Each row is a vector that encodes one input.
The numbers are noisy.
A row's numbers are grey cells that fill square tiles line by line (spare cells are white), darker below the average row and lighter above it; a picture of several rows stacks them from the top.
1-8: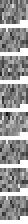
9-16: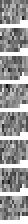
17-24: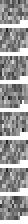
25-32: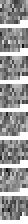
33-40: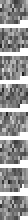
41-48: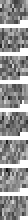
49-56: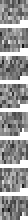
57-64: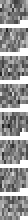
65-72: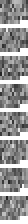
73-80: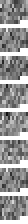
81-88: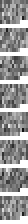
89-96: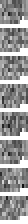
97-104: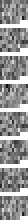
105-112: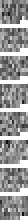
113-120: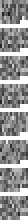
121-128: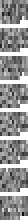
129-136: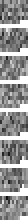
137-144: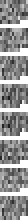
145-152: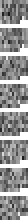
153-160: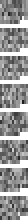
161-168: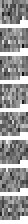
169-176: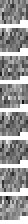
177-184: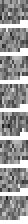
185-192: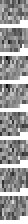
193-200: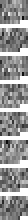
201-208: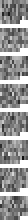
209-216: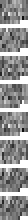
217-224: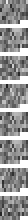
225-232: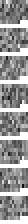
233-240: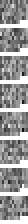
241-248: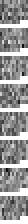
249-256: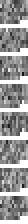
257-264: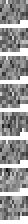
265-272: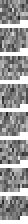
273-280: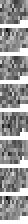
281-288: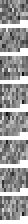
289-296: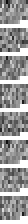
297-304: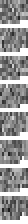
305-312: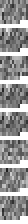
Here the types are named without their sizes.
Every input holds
four true/false values.
